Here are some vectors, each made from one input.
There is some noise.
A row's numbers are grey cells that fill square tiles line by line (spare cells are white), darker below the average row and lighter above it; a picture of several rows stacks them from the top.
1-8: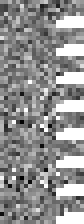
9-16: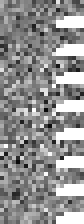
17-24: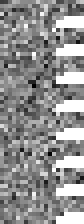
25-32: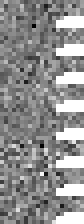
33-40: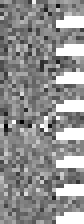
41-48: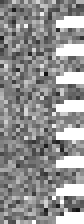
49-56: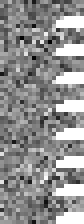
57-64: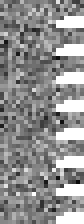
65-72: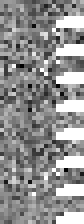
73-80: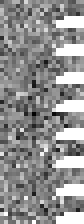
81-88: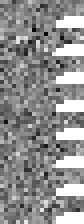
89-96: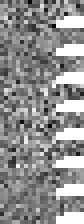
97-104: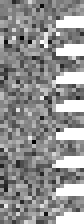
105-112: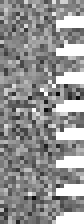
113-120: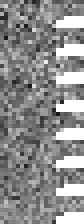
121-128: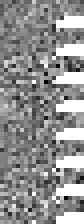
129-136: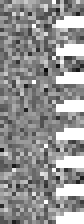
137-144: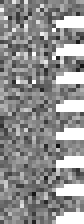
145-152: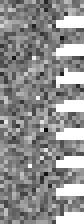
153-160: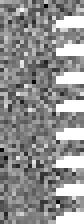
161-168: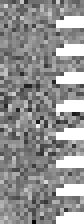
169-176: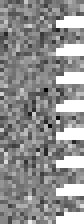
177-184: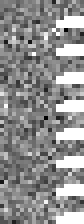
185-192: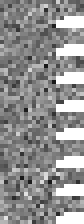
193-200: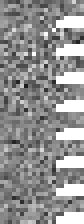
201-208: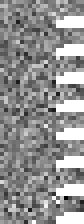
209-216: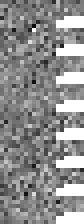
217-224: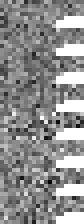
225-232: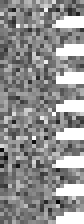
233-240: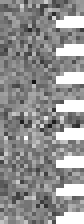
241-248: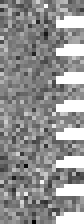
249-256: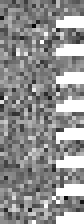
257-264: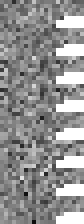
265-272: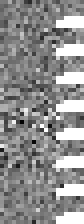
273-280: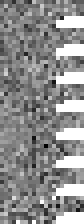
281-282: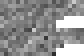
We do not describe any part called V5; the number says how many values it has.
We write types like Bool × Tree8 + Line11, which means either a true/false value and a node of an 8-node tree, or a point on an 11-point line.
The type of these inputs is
Bool × (Tree8 + Unit) + List3(V5) × Tree10.
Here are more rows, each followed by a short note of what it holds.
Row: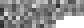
a node of a 10-node tree, together with the empty list
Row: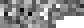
a true/false value
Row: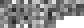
a node of an 8-node tree and a true/false value
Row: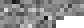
a node of a 10-node tree, together with a list of one item
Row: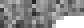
a node of a 10-node tree, together with the empty list
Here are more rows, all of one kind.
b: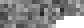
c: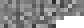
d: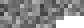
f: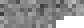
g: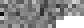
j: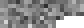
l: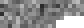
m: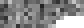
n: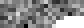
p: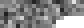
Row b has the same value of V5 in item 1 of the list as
d, g and l.
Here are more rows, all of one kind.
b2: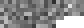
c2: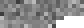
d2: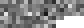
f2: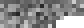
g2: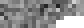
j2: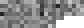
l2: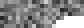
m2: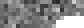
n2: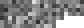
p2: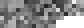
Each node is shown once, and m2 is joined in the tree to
l2 and p2.
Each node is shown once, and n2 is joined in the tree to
b2.
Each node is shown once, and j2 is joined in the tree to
b2, c2 and g2.
